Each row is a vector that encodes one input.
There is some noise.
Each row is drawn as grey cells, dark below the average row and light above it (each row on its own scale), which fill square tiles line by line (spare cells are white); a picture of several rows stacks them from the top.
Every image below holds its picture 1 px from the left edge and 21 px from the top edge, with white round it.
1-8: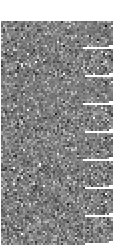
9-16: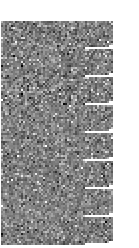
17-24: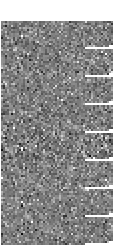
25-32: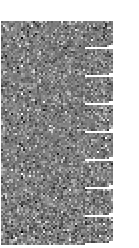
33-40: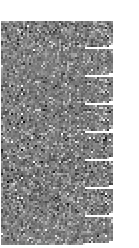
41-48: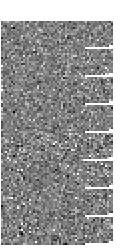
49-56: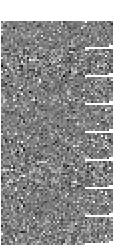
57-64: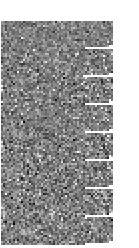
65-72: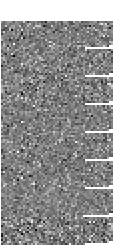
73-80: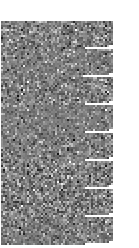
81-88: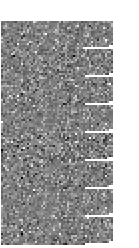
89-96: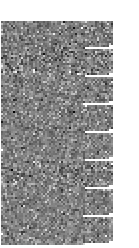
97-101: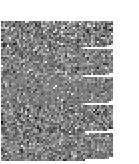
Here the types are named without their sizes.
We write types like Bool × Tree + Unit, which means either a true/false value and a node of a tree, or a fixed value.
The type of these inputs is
Circle.
